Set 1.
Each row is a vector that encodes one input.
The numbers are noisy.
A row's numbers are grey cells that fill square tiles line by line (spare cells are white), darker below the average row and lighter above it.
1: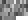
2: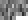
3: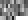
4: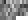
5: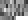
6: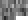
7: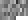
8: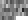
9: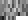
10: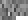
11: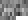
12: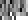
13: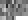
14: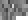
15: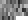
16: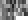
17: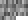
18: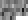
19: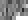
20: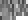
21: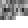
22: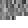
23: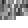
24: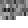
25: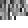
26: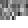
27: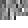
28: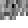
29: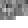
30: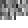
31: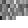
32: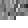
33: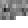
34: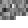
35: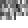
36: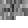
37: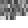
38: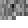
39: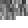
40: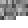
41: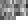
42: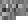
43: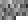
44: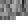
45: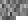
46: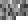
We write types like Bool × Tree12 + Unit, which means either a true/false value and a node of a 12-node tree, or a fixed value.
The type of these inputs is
List2(Line5).
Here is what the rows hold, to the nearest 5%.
All of them are lists of up to two points on a 5-point line: about 10% are empty, 25% hold one and 65% two.
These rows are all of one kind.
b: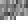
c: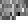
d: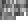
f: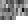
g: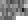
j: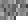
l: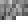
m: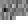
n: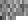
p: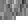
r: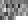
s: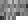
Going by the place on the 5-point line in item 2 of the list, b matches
c, m, p and r.
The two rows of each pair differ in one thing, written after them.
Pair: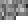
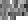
the place on the 5-point line in item 2 of the list
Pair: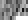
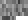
the place on the 5-point line in item 1 of the list
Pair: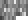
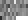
the place on the 5-point line in item 2 of the list
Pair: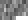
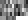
the place on the 5-point line in item 2 of the list
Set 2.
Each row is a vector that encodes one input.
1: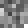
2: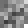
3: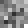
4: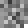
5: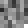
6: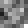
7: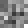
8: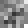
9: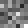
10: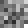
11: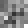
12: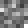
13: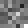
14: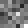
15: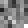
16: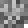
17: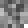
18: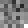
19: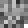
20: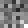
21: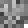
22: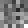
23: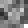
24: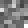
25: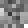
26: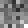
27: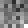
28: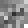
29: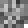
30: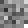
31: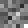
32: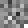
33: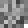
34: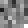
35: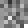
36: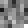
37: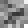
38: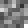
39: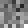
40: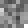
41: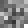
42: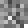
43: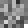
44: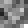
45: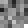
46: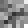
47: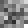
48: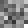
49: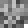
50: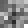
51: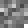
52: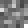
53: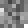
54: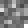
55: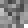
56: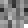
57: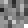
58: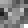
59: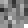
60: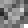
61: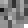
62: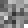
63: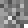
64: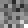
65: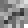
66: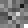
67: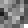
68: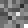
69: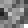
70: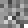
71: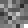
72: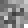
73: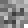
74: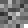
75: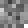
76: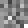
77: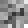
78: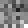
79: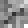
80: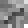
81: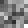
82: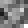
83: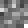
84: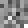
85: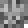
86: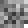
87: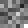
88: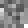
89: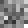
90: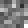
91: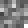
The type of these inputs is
Bool × Bool × Bool + Line4.
